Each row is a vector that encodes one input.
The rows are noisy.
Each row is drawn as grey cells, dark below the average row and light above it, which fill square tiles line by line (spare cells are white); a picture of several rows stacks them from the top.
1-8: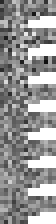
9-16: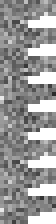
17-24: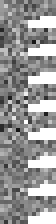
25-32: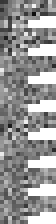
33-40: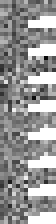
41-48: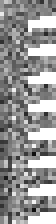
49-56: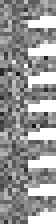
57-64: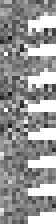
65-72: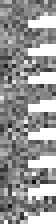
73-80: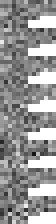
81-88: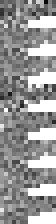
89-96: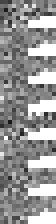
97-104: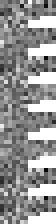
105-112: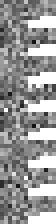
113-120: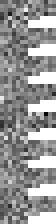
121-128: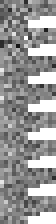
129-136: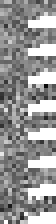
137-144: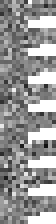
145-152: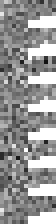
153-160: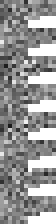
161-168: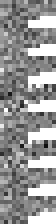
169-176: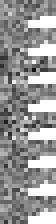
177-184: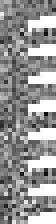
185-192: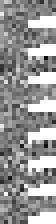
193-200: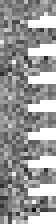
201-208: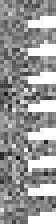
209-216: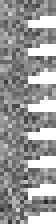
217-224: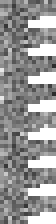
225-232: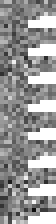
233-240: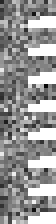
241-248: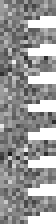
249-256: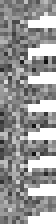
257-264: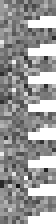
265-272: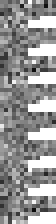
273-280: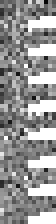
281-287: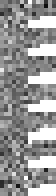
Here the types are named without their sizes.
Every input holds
either a point on a circle, or three true/false values.
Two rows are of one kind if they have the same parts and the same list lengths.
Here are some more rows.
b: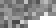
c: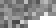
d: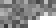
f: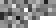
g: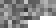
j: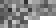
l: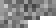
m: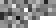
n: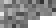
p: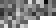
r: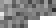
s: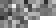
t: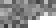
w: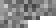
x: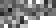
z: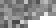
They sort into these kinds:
b, c, d, g, l, n, r, t, w, z
f, j, m, p, s, x

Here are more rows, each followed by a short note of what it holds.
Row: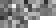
a point on a circle
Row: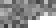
three true/false values
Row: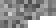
three true/false values
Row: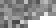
three true/false values
